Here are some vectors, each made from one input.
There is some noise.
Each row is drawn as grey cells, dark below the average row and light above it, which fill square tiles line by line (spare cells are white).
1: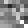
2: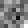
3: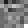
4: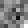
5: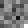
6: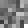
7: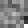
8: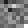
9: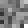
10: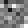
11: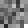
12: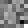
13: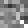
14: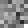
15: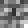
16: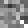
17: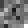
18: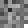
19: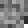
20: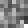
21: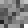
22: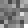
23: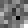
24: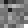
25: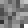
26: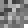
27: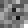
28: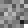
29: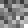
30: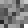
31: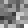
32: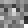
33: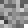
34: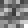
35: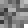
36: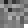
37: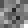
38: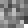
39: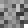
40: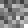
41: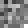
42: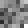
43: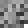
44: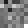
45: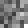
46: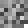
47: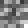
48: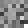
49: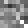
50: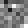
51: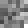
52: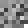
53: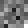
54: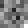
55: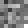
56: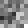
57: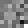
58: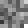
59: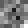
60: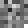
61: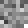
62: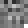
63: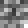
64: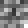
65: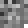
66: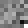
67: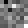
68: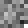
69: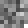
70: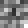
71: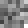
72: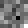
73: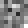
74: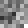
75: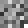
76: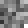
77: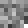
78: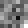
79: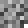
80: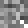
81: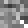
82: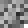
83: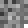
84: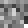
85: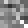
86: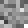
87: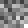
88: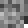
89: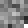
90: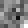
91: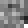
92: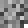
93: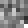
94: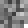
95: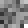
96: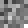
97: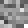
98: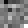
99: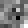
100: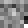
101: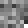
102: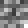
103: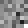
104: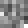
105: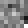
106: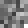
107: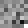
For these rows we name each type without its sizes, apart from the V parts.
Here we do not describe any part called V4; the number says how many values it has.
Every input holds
a label, together with a list of items, each a true/false value and a value of V4.
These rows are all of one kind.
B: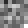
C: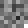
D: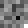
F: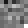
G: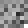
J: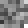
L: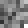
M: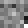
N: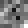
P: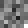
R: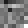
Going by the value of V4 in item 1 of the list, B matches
G and N.
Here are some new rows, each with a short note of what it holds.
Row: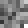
a label, together with a list of two items
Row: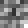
a label, together with the empty list
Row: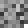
a label, together with a list of one item
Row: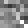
a label, together with the empty list
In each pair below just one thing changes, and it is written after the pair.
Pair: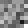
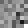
the true/false value in item 2 of the list
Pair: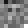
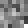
the label
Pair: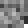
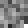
the value of V4 in item 1 of the list
